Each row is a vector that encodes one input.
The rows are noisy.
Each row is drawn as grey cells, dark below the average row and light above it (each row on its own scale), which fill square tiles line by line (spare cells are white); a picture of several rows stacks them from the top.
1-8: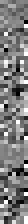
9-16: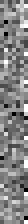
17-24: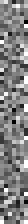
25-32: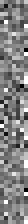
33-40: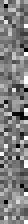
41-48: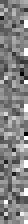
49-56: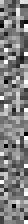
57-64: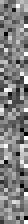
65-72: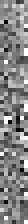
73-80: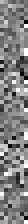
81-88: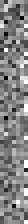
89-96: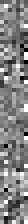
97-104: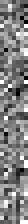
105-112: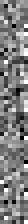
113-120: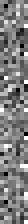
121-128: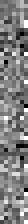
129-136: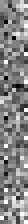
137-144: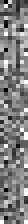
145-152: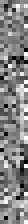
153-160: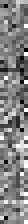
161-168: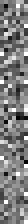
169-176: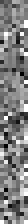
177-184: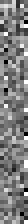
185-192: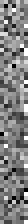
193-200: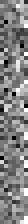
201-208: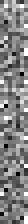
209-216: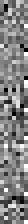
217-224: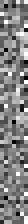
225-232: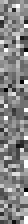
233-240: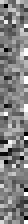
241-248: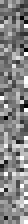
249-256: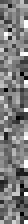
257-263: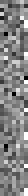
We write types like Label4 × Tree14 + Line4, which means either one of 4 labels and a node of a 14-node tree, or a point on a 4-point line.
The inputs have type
Bool × Circle10.
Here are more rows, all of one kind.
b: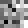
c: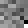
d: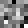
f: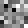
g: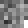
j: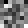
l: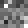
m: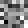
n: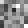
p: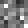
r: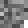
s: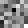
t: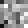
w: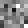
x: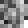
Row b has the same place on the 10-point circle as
f, n, s and w.
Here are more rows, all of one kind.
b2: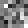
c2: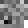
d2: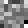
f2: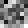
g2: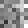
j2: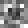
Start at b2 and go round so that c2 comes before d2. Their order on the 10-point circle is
b2, c2, g2, d2, j2, f2.
